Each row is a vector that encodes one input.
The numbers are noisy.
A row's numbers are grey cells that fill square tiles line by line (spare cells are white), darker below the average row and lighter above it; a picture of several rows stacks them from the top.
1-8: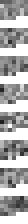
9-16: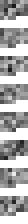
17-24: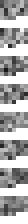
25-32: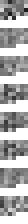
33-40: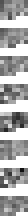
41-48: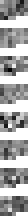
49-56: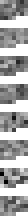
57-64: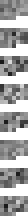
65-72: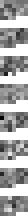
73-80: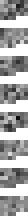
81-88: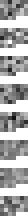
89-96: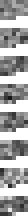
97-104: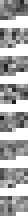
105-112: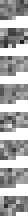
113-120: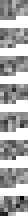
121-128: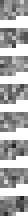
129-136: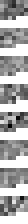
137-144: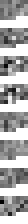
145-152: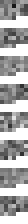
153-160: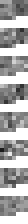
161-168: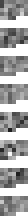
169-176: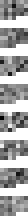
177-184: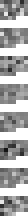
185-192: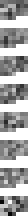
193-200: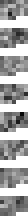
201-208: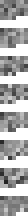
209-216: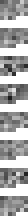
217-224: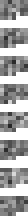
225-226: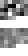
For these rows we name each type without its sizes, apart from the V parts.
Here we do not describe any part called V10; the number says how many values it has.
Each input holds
either a point on a circle, or three true/false values, or a value of V10.
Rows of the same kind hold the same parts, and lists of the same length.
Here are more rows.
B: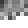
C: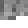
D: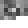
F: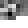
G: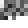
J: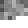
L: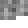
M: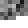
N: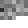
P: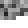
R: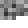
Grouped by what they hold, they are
B, C, J, L, N
D, G, P, R
F, M

